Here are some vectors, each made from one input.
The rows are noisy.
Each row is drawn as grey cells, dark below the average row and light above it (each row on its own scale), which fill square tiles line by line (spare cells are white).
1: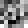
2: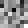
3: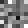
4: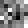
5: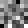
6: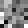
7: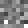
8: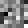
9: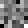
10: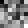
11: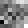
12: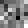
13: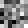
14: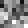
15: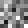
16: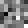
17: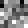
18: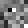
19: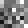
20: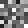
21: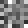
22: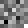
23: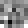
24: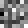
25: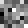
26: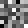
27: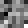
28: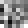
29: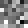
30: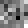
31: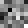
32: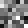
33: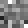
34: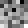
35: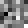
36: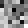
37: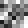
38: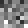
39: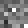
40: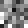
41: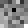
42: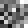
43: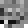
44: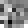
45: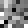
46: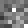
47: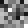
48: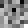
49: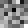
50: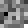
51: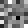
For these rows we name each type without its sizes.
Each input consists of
a point on a line and a node of a tree.
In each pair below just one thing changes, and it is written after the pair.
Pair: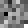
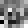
the node of the tree
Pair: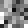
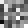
the node of the tree
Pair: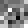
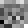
the node of the tree
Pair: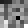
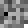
the place on the line
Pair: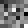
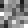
the place on the line
